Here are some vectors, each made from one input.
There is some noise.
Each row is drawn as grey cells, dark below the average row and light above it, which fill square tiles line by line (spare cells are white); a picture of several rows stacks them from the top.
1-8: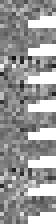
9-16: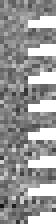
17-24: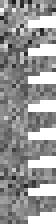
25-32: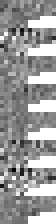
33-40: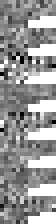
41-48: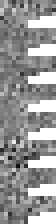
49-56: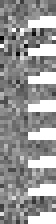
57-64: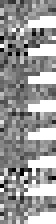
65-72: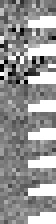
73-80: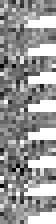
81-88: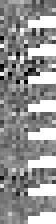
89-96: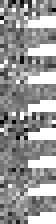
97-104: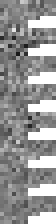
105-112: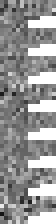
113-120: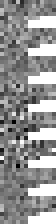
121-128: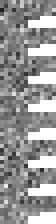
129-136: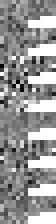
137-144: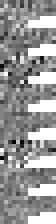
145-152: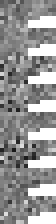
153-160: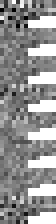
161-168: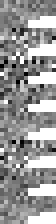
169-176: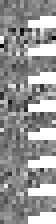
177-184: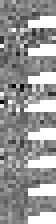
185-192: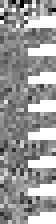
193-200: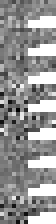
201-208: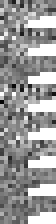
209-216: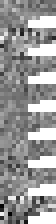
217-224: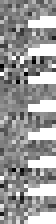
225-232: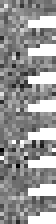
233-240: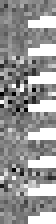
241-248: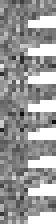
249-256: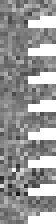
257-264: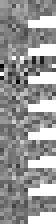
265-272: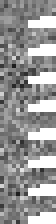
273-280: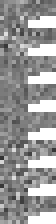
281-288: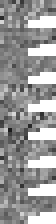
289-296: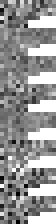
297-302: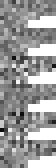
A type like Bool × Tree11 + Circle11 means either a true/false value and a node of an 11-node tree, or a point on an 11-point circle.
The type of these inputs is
Line8 + List2(Line5 + Line7).
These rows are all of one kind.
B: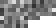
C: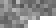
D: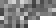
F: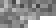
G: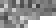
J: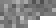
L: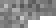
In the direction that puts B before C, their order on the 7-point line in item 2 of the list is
J, F, B, C, G, D, L.
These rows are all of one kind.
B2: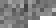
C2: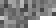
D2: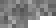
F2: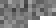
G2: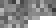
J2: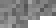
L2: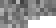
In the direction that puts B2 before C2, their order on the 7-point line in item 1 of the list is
D2, G2, L2, J2, B2, F2, C2.
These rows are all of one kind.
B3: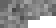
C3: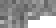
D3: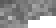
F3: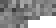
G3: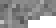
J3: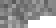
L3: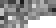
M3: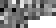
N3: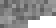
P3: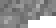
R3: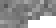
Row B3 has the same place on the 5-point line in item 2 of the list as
F3 and R3.
